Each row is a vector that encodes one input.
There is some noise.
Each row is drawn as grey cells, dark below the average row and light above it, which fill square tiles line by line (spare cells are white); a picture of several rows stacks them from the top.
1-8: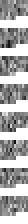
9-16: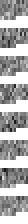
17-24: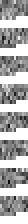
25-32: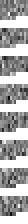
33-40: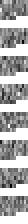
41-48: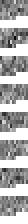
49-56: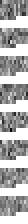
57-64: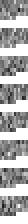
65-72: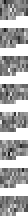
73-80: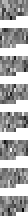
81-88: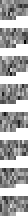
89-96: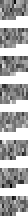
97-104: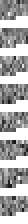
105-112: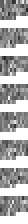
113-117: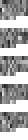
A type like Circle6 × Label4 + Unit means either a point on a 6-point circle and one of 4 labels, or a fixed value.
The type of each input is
(Circle6 + Line9) × Line9.
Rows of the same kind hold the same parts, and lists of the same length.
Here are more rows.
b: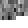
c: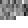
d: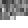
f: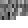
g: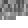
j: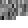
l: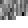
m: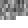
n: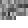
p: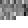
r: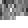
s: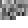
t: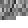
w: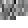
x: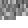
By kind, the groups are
b, c, f, j, l, n, p, s, t, w
d, g, m, r, x

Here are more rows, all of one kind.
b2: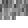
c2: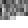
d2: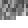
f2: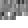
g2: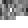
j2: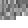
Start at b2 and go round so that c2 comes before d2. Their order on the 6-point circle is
b2, j2, f2, g2, c2, d2.
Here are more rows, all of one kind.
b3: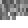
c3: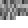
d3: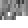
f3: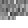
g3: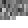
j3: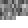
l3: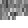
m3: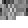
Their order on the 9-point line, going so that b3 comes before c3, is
m3, l3, b3, g3, f3, c3, j3, d3.
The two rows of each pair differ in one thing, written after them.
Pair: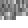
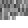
the place on the 9-point line
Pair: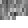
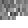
the place on the 9-point line
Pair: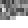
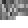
the place on the 6-point circle
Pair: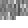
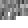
the place on the 6-point circle
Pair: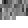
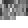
the place on the 6-point circle
